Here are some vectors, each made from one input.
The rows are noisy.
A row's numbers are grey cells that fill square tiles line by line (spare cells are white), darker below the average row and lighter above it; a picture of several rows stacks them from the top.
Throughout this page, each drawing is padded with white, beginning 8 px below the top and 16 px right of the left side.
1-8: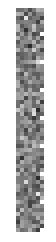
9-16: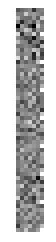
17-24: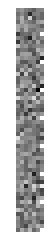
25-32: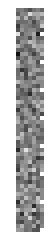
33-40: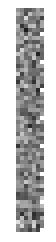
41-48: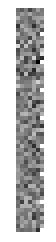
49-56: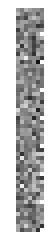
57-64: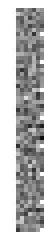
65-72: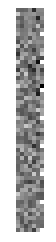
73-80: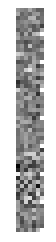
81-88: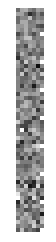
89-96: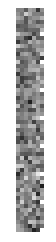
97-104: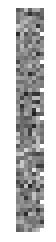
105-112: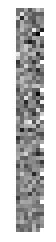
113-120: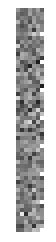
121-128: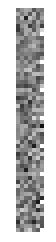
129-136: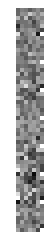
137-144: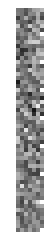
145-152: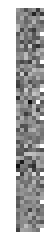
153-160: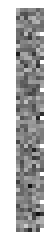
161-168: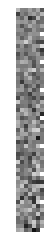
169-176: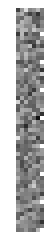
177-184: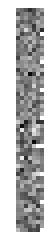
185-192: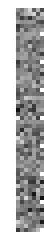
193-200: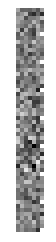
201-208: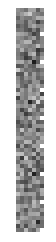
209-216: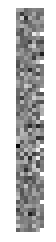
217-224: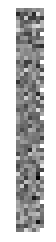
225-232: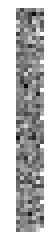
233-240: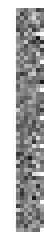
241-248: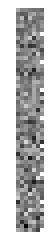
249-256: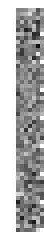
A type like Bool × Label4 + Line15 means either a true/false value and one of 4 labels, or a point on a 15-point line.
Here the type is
Bool × Bool × Bool + Line5 + List2(Line6) + Tree7.
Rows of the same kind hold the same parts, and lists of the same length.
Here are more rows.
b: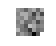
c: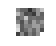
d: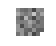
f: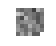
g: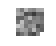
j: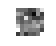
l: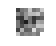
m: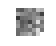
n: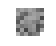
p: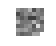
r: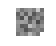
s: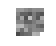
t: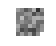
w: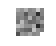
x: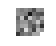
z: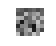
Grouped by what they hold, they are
b, t
c, d, f, j, p, r
g, n
l, m
s, w, x
z

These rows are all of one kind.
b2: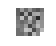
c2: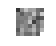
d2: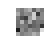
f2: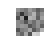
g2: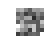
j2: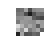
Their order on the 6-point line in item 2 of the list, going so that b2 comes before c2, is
b2, d2, j2, c2, g2, f2.
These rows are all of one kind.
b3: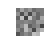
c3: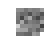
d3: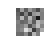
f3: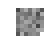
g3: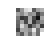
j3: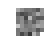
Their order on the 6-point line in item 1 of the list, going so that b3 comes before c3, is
f3, d3, b3, g3, j3, c3.
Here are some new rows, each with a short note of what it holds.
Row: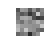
a list of one item
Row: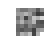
a node of a 7-node tree
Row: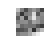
a list of two items
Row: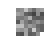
a list of one item
